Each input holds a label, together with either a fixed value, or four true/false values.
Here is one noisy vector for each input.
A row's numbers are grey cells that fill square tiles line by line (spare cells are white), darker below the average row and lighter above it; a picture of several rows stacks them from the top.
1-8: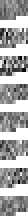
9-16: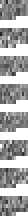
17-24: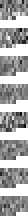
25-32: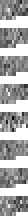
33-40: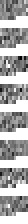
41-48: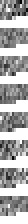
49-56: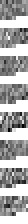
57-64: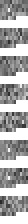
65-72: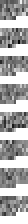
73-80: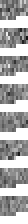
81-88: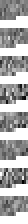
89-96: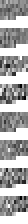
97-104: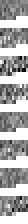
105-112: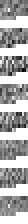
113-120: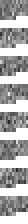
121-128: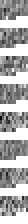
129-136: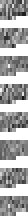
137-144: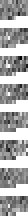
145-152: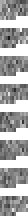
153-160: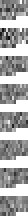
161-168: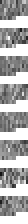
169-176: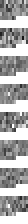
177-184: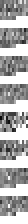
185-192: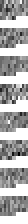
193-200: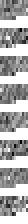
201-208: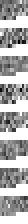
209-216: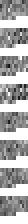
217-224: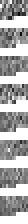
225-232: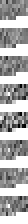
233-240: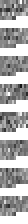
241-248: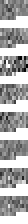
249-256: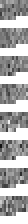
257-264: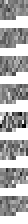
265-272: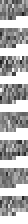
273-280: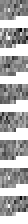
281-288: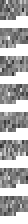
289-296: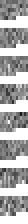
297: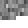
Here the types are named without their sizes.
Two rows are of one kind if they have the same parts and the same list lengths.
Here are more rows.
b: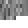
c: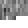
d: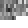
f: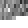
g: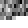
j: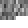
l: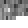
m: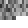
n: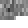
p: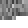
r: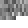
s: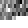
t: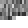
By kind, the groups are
b, c, d, j, m, n, p, r, t
f, g, l, s

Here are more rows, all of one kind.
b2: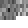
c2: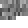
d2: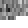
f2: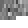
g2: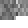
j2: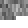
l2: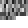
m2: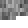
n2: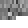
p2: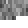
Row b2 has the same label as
g2 and l2.
